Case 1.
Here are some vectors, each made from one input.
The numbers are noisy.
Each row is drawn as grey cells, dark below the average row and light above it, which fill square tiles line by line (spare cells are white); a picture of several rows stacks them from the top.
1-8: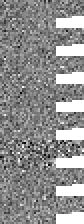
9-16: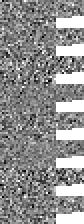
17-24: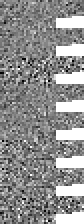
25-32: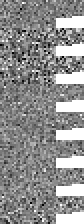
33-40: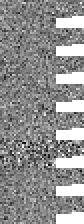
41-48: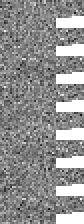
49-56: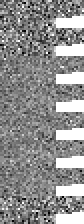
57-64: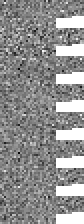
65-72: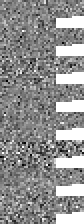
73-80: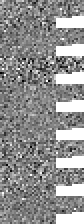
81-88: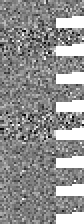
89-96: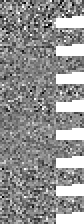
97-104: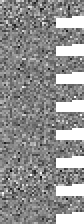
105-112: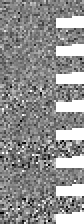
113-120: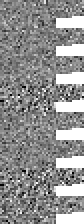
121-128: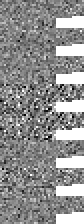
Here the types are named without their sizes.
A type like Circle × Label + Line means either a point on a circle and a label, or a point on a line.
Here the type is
Bool × Bool × Bool × Bool + Circle + Label.
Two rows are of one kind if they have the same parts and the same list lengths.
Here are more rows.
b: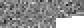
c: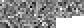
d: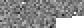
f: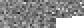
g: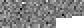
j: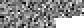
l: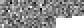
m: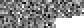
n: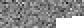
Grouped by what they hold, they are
b, d, f, g, n
c, l
j, m

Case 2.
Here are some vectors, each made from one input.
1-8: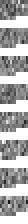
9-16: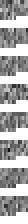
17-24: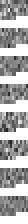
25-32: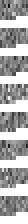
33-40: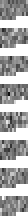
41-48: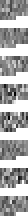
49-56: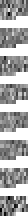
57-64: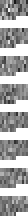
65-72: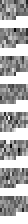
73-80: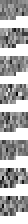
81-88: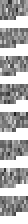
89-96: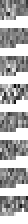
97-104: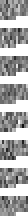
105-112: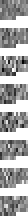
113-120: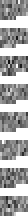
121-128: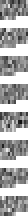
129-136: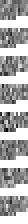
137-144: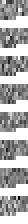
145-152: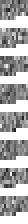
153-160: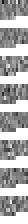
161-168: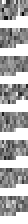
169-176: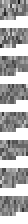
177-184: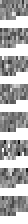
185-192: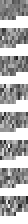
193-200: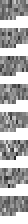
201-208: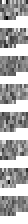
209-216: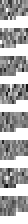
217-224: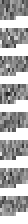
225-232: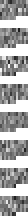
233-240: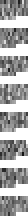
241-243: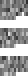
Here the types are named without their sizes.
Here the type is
(Bool × Bool × Bool + Line) × Line.
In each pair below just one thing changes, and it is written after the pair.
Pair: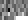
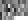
the place on the line
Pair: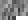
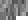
one of the three true/false values
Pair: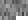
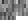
the place on the line
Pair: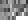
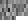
one of the three true/false values
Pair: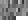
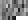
one of the three true/false values
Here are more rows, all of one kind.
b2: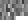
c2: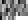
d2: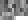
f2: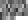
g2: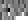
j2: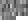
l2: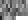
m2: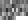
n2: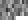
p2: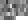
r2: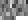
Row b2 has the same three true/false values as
f2, l2 and n2.
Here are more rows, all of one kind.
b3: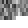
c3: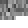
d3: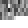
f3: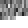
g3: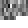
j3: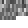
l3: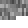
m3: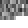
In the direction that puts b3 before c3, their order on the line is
l3, f3, j3, b3, g3, d3, c3, m3.
